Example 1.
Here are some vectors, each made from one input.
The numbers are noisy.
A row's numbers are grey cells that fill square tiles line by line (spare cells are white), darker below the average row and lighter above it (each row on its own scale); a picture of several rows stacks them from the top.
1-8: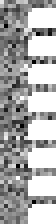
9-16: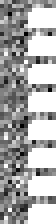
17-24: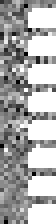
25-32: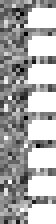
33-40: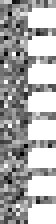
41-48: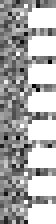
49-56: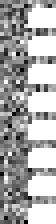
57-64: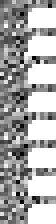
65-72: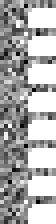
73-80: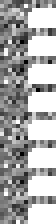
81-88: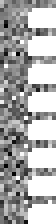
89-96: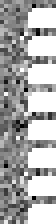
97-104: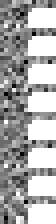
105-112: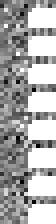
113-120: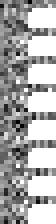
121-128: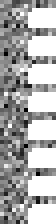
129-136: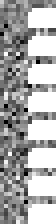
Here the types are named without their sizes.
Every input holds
a label.
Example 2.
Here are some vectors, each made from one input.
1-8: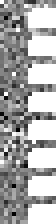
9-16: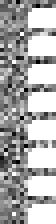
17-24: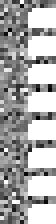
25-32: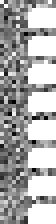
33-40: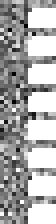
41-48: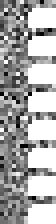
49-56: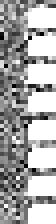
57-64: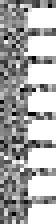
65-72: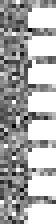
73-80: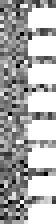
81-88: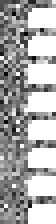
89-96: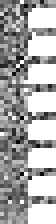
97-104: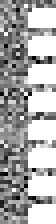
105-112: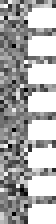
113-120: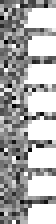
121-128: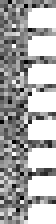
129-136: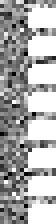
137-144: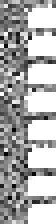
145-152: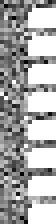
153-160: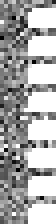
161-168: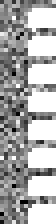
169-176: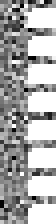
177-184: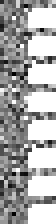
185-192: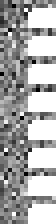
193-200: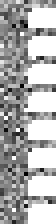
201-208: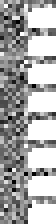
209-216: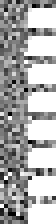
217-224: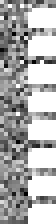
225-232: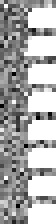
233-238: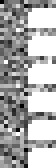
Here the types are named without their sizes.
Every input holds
a label.
